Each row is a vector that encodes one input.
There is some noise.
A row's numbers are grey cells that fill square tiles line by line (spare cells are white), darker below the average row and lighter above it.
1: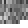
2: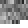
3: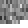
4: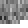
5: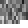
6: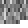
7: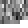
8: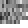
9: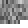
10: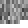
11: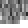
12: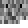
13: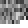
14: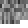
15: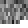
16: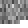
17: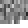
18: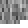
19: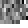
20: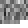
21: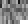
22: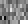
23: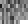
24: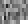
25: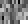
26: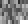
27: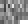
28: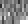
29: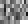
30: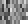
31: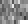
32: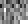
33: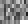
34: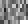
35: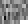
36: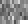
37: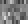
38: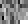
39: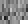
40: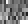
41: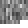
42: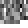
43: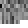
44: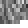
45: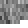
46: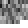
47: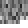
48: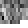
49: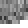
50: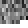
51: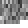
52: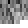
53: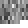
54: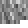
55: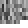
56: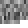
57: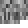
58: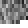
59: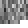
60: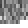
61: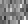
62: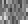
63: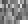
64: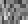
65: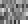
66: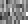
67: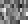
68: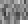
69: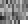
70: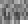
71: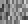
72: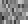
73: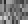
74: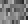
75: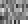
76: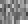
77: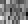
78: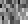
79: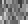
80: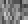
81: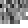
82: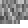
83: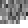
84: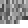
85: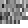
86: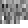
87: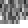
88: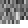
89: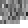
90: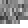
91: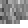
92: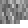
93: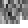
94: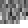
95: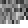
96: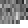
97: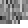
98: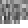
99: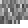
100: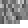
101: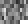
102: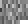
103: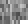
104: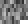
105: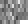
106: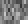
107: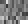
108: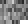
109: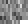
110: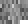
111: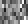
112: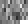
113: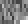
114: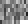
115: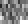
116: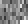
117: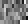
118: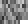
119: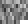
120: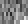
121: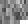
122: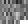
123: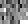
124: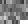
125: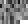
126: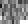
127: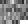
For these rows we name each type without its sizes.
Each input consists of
a node of a tree, together with either a point on a line, or a node of a tree.
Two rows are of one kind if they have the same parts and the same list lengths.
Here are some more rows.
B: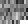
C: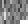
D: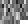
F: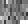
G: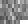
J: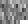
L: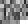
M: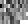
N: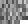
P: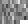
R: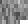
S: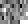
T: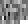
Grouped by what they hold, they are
B, C, D, F, M, S
G, J, L, N, P, R, T

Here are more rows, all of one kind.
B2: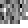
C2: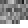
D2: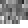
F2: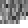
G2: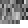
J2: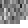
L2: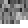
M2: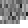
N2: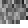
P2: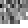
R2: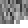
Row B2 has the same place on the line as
F2, J2, M2 and R2.
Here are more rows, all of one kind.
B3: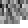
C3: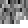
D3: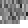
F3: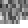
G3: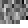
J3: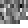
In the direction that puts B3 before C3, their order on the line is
G3, J3, D3, B3, F3, C3.
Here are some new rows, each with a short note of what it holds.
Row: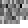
a point on a line and a node of a tree
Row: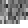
a point on a line and a node of a tree
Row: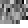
a point on a line and a node of a tree
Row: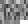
a node of each of two trees
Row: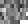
a point on a line and a node of a tree
